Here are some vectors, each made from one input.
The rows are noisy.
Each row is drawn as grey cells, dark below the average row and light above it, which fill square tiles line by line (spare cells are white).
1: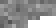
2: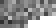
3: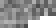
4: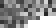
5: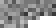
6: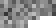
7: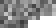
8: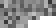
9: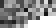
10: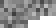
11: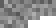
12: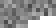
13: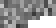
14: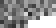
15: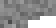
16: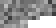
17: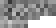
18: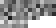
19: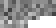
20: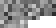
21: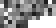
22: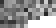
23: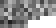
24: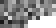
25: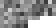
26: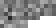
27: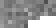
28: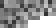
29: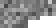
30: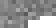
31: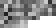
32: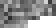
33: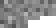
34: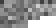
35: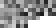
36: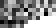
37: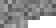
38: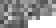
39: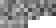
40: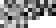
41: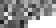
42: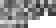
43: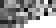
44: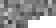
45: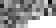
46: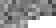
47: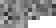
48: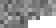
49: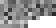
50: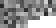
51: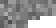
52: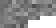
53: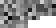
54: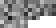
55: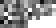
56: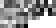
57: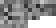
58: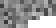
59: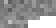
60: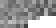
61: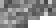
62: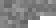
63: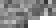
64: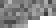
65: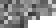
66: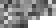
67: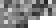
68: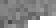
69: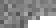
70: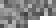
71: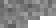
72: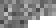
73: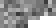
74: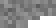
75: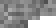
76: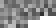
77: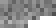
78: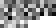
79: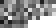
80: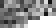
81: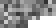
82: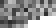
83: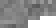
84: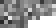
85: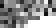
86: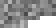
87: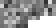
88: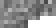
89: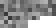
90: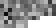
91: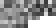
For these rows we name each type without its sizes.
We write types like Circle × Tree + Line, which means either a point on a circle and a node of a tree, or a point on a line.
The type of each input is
(Bool × Label + Unit) × Label × Label.
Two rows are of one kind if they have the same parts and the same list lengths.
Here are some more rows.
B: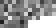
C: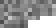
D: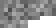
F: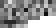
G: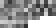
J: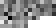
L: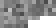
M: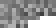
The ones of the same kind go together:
B, C, G, J, L
D, F, M

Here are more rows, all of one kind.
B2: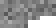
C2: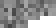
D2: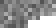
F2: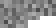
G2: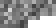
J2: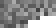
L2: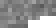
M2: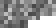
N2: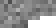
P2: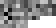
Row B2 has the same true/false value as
F2, J2 and N2.
